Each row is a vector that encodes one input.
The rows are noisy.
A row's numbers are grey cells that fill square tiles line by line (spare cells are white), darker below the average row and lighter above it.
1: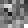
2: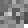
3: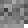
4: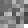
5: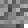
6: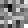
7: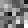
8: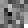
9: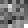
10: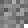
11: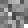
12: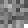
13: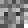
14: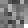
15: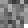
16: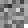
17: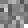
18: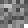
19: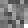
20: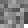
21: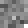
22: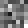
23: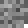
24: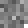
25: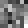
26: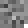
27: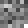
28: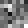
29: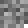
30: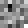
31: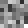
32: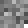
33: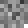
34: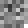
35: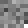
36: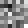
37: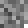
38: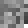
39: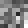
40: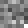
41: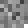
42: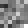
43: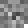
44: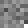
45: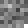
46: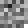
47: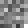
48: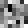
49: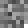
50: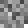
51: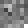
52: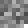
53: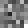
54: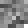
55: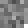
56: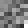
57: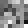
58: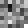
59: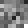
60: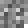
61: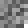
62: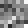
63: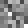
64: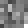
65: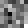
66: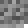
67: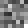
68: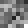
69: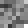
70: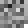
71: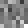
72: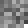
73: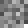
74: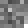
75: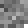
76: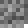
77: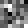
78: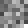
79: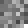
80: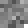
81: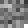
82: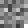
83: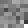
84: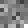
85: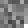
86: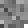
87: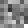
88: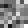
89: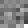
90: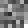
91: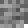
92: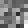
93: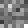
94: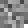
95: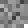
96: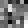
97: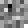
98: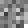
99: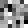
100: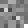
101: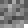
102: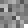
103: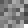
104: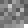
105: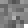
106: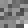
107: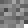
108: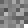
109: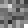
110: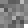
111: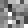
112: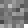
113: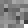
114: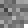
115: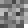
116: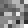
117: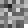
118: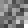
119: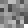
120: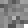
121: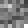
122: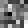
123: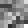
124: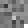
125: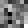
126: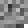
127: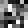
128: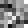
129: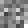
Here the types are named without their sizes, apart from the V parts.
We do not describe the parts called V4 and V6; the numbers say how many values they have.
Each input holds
a true/false value, together with either a node of a tree, or a value of V4 and a value of V6.
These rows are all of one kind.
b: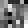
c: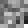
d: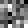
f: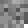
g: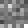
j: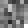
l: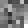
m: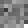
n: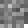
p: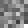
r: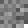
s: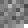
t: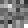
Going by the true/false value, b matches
j and l.
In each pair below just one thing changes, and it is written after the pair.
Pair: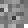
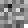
the true/false value
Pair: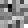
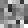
the true/false value
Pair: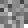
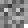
the true/false value
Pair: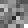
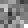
the value of V4
